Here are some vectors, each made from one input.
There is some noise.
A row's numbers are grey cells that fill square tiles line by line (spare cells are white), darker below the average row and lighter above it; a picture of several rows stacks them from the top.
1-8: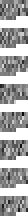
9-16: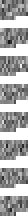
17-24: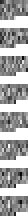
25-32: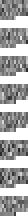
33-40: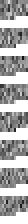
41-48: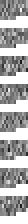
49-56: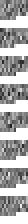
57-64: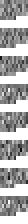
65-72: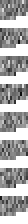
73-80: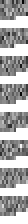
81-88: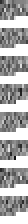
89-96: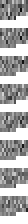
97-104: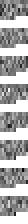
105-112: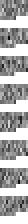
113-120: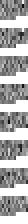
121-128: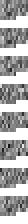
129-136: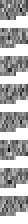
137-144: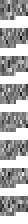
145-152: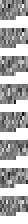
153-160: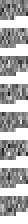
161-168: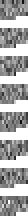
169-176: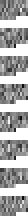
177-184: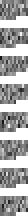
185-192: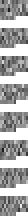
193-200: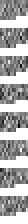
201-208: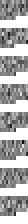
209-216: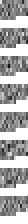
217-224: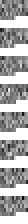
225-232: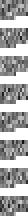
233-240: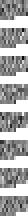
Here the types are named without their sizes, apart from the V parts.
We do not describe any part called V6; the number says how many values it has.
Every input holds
a point on a line, a true/false value and a value of V6.
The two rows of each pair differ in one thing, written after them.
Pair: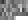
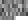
the value of V6
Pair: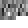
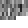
the true/false value
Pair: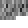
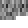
the place on the line
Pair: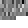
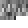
the true/false value
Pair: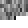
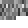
the true/false value
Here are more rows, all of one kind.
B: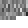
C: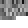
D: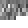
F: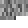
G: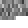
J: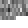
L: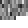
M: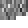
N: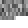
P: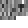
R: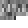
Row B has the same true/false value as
C, G, J and N.
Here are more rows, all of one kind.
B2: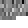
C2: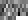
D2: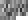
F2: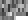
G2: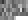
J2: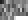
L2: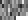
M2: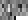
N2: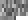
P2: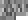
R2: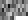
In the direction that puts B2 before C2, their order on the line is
R2, J2, F2, G2, D2, B2, N2, P2, M2, L2, C2.
